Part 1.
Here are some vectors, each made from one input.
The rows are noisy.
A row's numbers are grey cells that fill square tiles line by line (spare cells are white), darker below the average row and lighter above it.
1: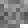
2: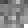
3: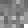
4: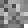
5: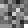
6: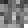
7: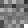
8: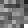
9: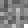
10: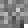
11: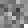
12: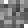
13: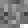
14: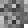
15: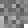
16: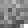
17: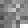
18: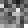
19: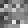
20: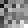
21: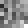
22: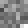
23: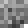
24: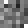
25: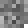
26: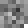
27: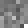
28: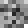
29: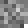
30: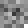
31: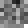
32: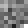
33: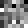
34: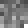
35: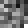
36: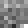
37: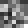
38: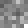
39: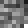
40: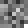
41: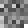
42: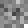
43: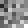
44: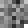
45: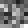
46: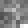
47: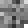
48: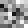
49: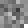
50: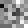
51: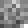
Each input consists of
either a point on a 5-point circle, or a fixed value, or three true/false values.
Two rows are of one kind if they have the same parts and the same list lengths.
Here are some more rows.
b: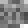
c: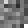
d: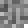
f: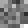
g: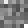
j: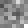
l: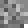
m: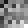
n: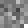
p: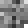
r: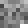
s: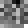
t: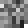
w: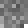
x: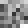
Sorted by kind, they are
b, d, f, l, m, p, r, s, t, x
c, g
j, n, w

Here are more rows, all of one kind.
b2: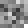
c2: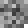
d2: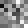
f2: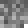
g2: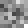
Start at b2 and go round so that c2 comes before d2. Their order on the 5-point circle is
b2, g2, f2, c2, d2.
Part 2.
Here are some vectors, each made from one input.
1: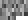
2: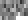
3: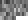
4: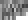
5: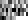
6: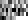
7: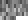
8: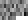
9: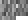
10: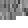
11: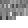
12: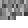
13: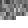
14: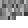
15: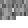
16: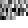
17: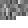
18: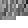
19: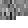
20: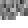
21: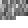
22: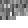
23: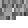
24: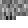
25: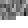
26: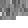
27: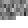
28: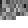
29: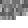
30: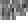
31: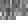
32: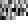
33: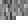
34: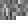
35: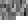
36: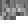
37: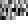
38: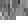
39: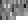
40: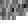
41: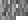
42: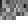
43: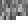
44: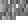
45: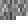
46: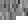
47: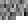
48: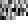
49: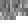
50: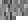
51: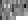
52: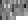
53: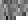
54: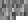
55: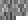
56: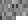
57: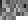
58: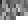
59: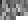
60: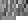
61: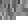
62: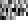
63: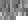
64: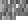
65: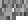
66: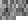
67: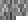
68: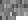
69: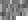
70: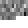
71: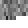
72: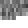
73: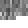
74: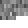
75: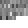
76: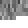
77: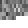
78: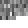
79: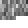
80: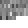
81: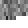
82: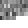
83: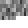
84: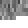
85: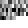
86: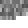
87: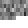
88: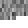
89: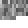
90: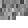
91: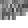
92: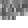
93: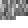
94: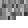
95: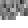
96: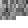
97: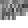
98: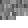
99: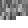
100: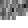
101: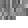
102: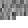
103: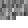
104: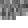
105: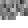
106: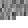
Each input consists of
either a fixed value, or two labels (each one of 8).
